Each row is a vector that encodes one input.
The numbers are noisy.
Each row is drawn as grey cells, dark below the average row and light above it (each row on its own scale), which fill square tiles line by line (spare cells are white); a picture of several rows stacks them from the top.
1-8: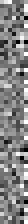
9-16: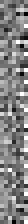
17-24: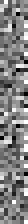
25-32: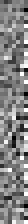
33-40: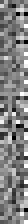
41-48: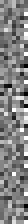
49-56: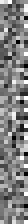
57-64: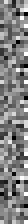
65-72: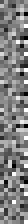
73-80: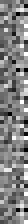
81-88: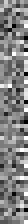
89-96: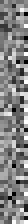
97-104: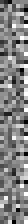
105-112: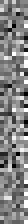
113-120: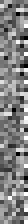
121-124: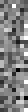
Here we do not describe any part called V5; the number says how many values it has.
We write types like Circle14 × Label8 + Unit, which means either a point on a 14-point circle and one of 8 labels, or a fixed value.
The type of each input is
Line4 + List2(Bool × V5).
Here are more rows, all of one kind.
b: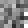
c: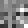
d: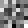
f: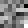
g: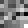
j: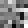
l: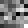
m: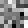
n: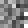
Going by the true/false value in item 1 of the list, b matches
d and n.
